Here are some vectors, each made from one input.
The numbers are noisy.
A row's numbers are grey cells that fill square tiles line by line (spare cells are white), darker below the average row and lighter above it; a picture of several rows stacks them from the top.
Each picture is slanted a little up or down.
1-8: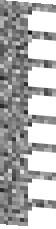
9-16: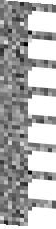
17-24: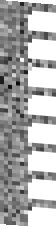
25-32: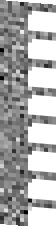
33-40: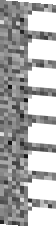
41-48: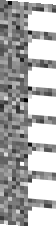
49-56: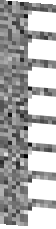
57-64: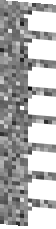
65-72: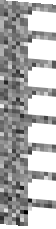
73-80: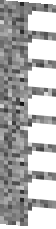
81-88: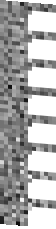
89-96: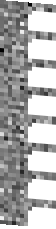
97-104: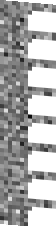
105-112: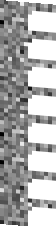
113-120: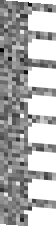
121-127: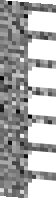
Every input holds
three true/false values, together with either a point on a 5-point circle, or a fixed value.
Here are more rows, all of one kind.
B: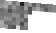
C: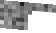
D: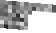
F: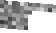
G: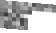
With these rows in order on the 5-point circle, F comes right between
B and D.
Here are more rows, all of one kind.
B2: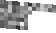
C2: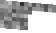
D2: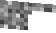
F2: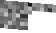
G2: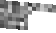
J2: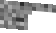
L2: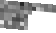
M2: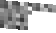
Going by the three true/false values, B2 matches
G2 and M2.
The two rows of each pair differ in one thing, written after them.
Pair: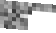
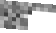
the place on the 5-point circle
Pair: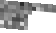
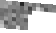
one of the three true/false values
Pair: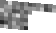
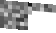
one of the three true/false values
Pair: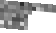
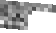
one of the three true/false values
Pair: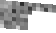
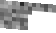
the place on the 5-point circle
